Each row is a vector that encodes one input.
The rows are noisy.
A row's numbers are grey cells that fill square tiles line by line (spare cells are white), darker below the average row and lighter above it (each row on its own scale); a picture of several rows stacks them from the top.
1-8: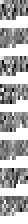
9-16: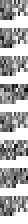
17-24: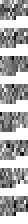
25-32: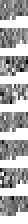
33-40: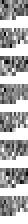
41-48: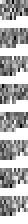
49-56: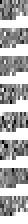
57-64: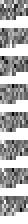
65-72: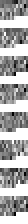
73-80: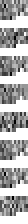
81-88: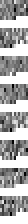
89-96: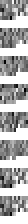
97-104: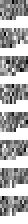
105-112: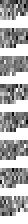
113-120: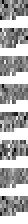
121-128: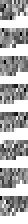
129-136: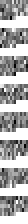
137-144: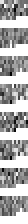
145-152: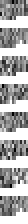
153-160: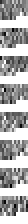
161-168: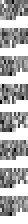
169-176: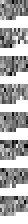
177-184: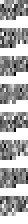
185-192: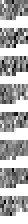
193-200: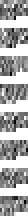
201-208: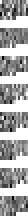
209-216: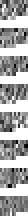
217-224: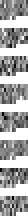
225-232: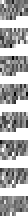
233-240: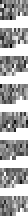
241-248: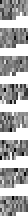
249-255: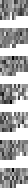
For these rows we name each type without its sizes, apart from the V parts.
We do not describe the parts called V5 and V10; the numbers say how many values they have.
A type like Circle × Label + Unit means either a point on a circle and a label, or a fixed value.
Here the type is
(Bool × Bool × Bool + Unit) × (Tree + V10) × V5.
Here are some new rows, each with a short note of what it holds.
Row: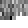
a node of a tree and a value of V5
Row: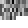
three true/false values, a value of V5 and a value of V10
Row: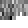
a node of a tree and a value of V5
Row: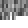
a node of a tree, three true/false values and a value of V5
